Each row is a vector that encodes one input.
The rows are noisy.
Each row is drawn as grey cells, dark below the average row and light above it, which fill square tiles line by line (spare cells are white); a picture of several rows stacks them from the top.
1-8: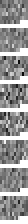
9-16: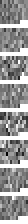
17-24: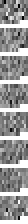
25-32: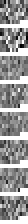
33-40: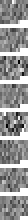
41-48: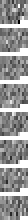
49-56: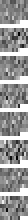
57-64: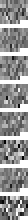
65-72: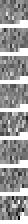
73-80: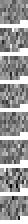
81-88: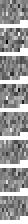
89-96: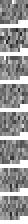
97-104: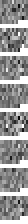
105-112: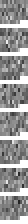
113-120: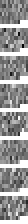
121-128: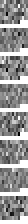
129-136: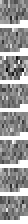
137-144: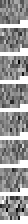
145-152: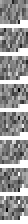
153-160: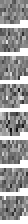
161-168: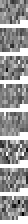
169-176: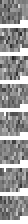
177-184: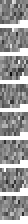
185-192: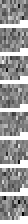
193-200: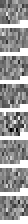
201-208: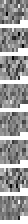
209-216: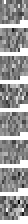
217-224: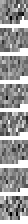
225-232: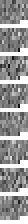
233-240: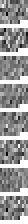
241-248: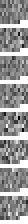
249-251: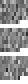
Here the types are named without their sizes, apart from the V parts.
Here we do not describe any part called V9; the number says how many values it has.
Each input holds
a true/false value, together with either a point on a line, or a value of V9.
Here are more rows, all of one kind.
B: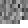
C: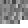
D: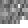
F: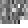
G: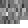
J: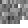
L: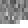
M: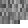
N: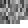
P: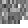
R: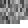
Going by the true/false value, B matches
C and L.
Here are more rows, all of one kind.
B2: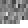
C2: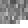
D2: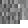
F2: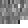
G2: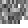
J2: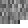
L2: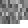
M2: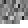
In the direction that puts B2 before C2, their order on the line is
D2, L2, G2, J2, F2, M2, B2, C2.
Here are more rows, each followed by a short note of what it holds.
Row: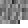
a point on a line and a true/false value
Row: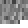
a point on a line and a true/false value
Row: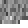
a true/false value and a value of V9
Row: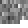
a point on a line and a true/false value
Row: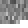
a point on a line and a true/false value
